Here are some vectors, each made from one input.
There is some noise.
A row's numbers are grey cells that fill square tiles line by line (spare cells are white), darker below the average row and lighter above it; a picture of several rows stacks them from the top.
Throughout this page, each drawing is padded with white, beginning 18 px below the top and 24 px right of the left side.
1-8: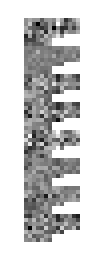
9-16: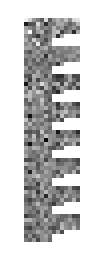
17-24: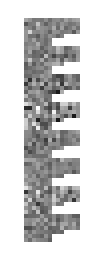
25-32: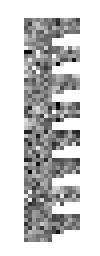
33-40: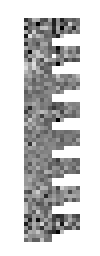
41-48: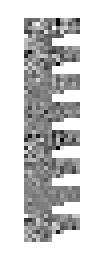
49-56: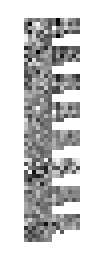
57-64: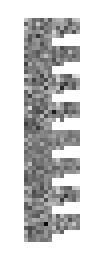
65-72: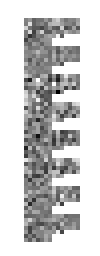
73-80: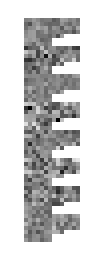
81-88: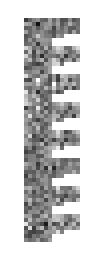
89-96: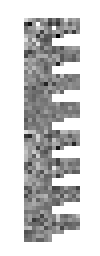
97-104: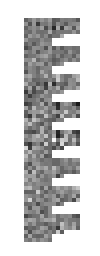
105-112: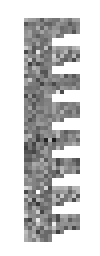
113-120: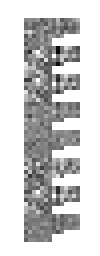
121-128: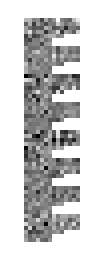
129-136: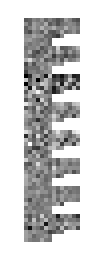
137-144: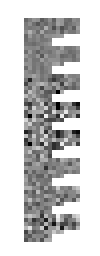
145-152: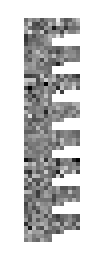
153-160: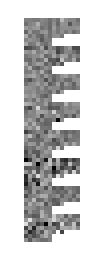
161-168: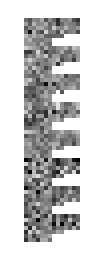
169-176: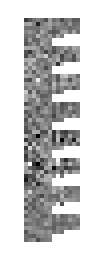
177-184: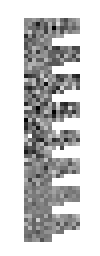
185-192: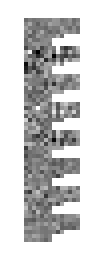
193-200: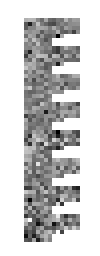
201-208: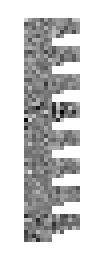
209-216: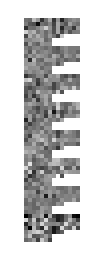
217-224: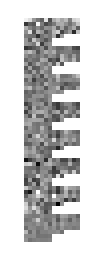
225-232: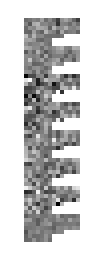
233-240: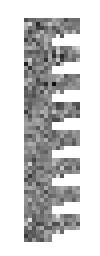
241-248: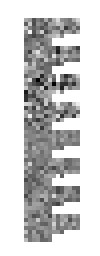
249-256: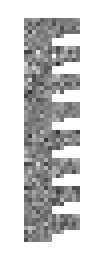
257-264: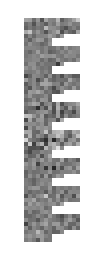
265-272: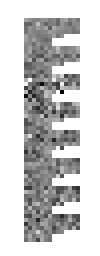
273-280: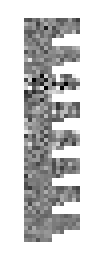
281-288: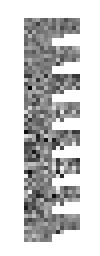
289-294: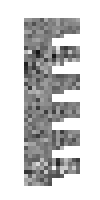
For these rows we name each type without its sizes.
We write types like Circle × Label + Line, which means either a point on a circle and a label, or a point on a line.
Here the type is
(Bool × Tree × (Tree + Unit) + Unit) × Line.
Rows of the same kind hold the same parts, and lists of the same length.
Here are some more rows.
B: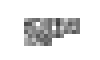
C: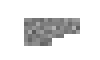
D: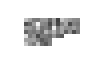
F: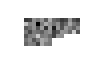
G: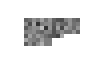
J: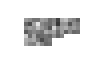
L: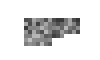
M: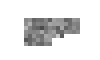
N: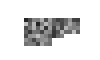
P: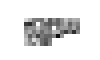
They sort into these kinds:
B, D, J, L
C, M, P
F, G, N

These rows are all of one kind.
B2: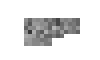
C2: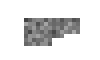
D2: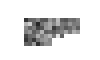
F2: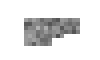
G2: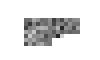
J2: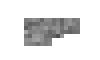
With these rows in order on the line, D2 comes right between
C2 and J2.
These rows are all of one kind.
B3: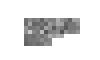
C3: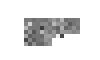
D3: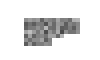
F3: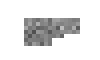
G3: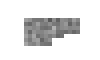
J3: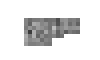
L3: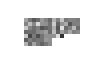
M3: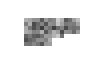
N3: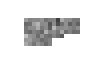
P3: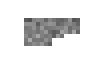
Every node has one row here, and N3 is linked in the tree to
D3 and L3.
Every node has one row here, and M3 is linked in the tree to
F3 and G3.
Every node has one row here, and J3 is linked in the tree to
G3, L3 and P3.
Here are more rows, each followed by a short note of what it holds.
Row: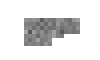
a point on a line, a node of a tree and a true/false value
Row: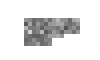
a point on a line, a node of a tree and a true/false value
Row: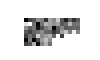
a point on a line, a node of a tree and a true/false value
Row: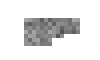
a point on a line, a node of a tree and a true/false value
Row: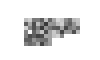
a point on a line, a node of each of two trees and a true/false value
